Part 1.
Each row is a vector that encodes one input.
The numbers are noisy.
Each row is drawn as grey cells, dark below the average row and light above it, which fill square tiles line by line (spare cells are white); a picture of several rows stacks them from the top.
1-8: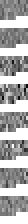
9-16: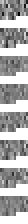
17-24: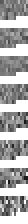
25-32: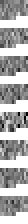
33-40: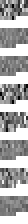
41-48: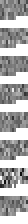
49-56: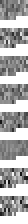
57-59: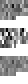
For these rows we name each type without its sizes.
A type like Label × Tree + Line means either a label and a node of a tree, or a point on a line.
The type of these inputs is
Bool × Line.
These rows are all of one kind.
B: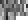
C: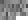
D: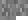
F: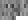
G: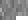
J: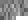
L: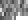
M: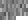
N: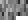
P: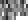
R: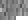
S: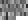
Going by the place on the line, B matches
D, F, M and R.
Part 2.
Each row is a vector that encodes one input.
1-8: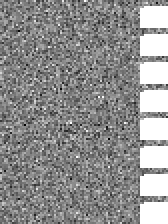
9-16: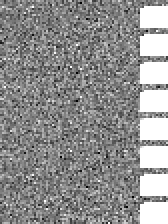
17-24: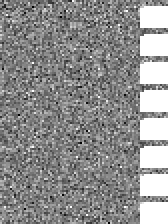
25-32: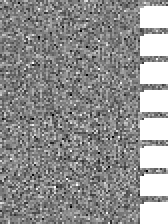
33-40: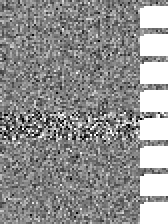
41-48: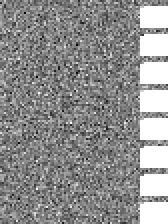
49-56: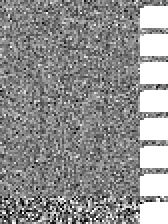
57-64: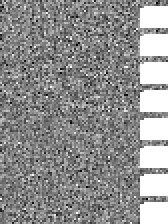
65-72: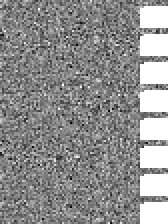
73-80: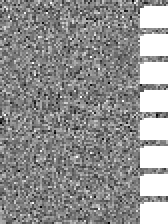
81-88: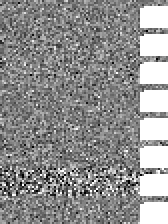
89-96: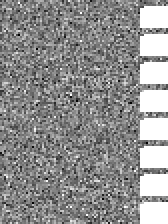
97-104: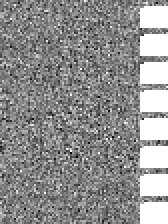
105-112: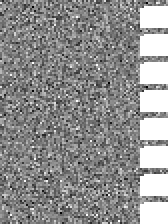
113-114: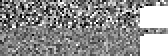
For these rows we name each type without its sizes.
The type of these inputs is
List(Line).
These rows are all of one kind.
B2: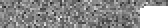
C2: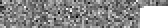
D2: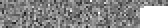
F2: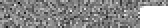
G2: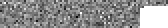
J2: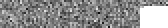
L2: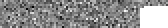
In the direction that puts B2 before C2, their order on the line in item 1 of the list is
L2, J2, F2, B2, D2, G2, C2.
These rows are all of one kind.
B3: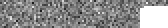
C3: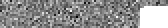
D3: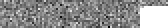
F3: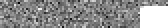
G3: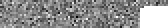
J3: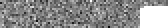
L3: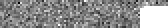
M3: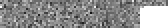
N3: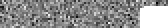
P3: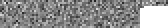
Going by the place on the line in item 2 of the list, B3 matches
L3, N3 and P3.
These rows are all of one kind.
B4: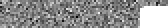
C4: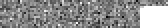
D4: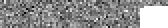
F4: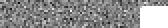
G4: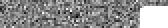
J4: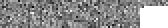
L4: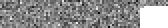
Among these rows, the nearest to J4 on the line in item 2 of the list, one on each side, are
B4 and C4.
